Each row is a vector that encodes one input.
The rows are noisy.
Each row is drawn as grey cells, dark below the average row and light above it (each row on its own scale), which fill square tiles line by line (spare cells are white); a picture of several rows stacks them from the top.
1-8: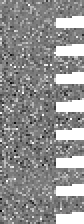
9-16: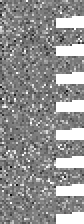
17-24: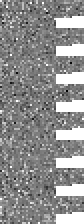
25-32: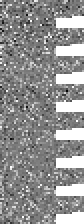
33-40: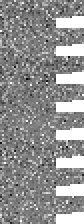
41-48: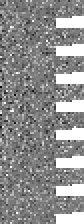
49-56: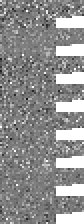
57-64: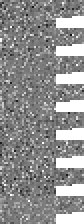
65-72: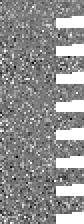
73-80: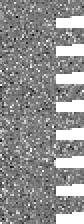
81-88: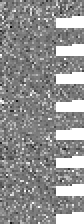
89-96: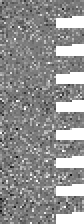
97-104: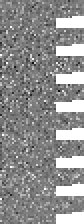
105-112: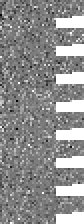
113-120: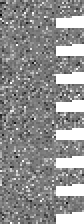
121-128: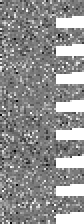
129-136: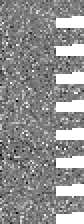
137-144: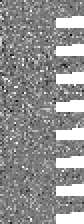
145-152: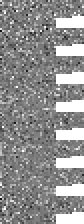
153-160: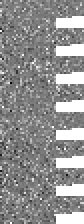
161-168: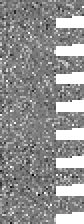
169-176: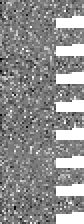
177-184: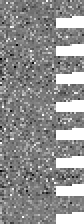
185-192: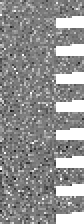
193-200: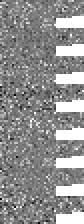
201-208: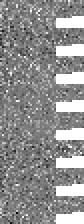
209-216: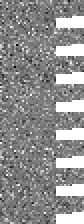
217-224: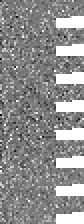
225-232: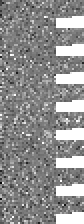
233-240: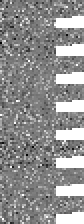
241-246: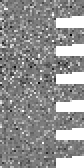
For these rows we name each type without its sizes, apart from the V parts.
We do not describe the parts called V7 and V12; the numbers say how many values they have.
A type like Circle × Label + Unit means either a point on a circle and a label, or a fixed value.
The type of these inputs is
(Bool × V7 + Label) × V12.
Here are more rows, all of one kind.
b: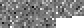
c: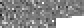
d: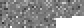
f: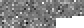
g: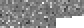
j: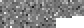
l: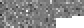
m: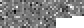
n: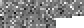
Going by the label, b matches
f, m and n.
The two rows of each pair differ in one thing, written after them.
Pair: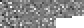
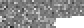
the true/false value
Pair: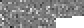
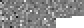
the value of V7
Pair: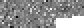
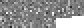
the value of V7
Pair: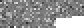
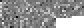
the true/false value
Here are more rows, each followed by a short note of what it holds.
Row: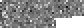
a label and a value of V12
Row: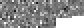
a label and a value of V12
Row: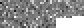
a label and a value of V12
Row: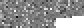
a true/false value, a value of V7 and a value of V12
